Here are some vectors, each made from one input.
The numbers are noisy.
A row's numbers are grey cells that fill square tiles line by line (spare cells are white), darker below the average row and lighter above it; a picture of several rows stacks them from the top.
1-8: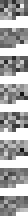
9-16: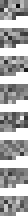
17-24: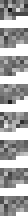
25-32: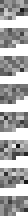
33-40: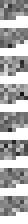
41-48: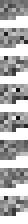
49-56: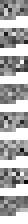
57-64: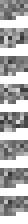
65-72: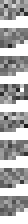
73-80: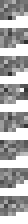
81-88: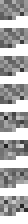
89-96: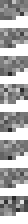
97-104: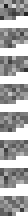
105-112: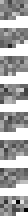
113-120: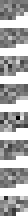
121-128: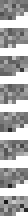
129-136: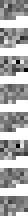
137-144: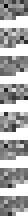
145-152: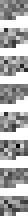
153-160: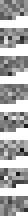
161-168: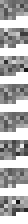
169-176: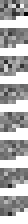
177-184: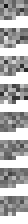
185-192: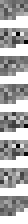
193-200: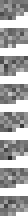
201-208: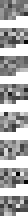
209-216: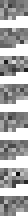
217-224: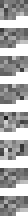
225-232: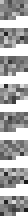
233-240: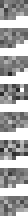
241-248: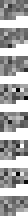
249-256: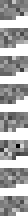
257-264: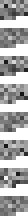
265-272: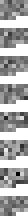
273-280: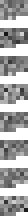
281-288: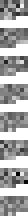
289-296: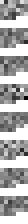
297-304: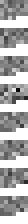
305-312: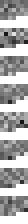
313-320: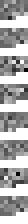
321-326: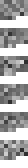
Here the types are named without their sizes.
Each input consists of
either four true/false values, or a list of points on a line.
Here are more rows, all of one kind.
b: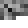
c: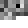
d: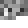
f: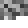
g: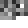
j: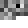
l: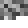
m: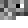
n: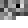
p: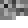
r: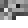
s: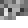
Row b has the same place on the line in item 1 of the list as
f and l.
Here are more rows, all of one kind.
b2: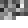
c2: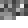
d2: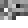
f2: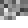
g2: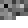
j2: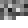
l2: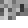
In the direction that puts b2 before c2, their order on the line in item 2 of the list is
l2, d2, j2, b2, c2, g2, f2.
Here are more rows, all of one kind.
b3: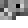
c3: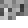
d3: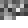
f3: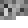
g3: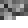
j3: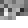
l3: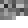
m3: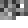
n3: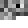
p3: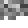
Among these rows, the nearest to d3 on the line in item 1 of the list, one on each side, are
g3 and m3.
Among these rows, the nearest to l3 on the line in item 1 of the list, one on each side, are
f3 and p3.
